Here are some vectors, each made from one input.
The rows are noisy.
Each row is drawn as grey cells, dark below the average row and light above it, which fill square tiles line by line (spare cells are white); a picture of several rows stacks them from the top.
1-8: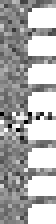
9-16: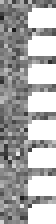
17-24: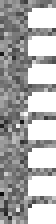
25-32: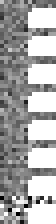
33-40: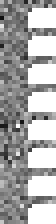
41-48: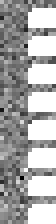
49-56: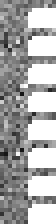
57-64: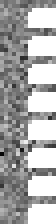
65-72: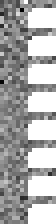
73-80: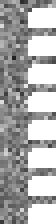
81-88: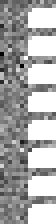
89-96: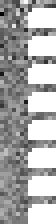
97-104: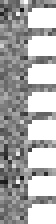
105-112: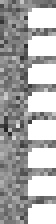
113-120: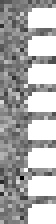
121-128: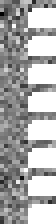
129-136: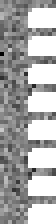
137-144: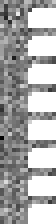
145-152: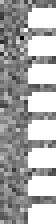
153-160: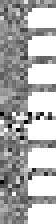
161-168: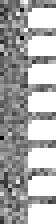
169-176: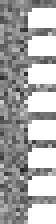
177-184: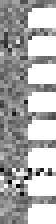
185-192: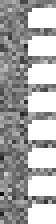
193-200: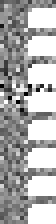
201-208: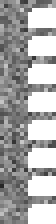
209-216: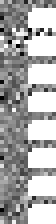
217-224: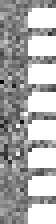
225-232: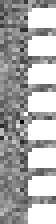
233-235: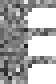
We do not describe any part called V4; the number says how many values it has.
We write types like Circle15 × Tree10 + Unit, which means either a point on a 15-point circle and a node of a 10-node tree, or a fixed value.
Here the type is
List3(Bool × V4).
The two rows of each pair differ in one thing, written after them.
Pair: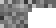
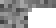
the value of V4 in item 1 of the list
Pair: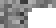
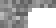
the true/false value in item 1 of the list
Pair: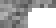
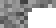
the true/false value in item 1 of the list
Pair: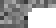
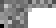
the true/false value in item 1 of the list
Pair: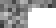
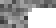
the true/false value in item 1 of the list
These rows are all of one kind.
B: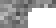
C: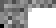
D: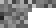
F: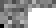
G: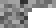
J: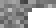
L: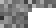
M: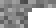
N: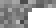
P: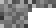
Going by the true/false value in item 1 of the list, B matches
C and F.
